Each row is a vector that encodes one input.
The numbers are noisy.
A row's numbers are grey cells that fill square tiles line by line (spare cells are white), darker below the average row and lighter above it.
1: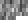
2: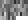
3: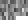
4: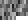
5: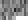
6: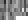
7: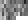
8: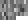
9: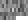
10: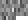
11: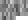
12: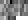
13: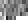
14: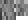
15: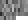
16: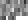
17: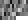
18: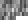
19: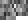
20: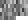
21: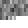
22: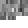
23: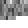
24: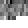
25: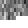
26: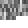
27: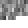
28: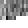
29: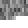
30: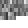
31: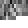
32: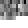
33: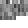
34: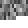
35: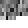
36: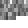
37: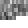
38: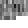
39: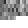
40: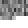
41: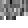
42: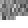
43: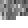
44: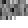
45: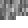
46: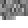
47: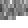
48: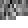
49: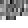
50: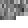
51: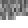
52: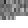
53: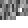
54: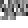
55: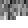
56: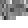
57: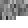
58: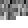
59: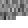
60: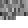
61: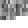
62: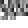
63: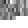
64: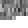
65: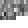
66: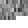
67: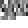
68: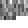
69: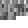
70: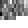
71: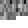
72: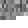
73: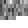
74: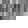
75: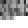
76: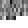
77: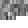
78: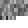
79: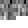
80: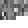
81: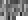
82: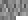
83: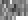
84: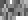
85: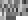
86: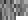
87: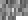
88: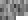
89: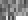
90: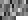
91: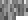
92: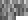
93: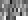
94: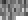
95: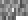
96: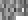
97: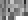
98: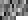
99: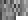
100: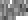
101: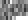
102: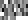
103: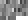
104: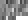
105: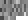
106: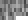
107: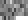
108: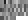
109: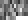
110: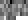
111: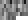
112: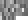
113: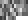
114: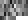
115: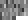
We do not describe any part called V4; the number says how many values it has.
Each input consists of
a list of up to three items, each a true/false value and a value of V4.
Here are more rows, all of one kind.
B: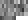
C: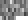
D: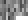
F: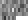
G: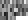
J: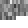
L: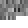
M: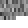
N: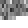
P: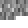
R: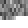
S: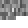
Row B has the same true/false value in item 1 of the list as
G, J and N.
